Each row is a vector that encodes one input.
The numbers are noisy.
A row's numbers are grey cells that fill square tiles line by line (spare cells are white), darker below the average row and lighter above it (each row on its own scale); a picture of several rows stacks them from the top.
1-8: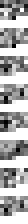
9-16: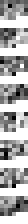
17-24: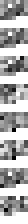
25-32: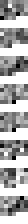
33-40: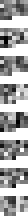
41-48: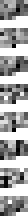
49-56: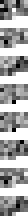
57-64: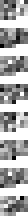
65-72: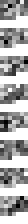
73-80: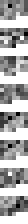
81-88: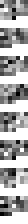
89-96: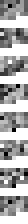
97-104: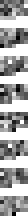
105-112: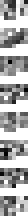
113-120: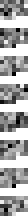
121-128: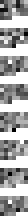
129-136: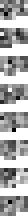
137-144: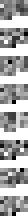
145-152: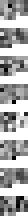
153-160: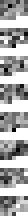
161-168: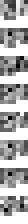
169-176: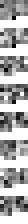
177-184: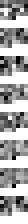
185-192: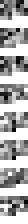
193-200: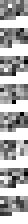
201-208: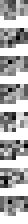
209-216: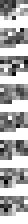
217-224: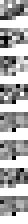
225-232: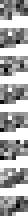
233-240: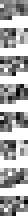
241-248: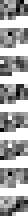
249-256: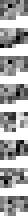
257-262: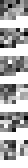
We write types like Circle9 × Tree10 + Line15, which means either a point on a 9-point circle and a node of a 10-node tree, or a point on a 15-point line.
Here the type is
Bool × Bool × Bool.
